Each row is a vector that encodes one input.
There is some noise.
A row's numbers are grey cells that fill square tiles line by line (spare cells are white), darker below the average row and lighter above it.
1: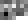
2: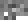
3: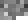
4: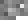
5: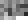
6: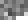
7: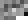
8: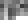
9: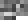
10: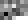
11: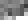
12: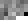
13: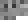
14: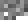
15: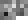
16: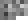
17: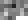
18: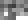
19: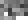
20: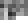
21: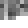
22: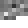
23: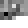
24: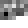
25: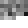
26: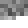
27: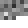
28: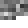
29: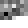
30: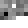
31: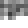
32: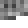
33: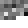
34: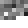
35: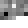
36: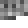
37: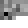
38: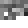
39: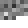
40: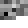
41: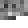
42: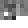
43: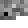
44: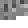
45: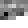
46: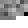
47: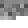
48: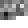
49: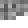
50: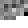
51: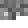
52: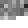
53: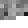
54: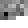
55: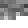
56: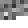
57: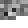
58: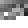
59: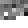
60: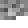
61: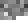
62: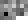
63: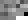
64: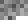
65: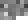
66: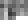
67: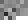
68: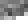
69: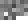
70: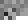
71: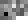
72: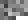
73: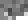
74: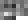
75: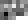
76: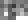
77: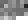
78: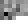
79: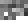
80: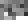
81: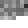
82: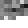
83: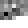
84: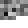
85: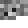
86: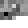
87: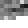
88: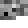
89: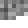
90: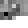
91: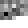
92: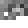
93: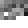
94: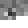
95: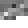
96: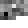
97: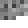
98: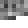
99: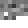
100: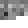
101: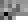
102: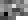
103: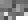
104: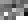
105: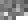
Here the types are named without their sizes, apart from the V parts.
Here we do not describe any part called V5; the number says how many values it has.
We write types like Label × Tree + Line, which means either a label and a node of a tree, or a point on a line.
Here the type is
Bool × Line × V5.
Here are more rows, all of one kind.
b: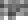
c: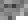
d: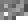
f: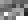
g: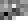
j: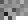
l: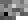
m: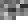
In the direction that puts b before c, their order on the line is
b, m, d, f, c, j, l, g.
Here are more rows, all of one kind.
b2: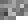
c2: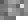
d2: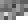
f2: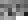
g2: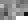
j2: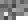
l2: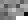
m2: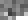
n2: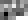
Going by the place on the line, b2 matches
c2, g2 and l2.
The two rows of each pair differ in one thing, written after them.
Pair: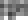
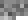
the value of V5
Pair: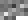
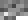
the true/false value
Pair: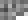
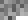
the value of V5
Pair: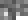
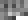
the place on the line
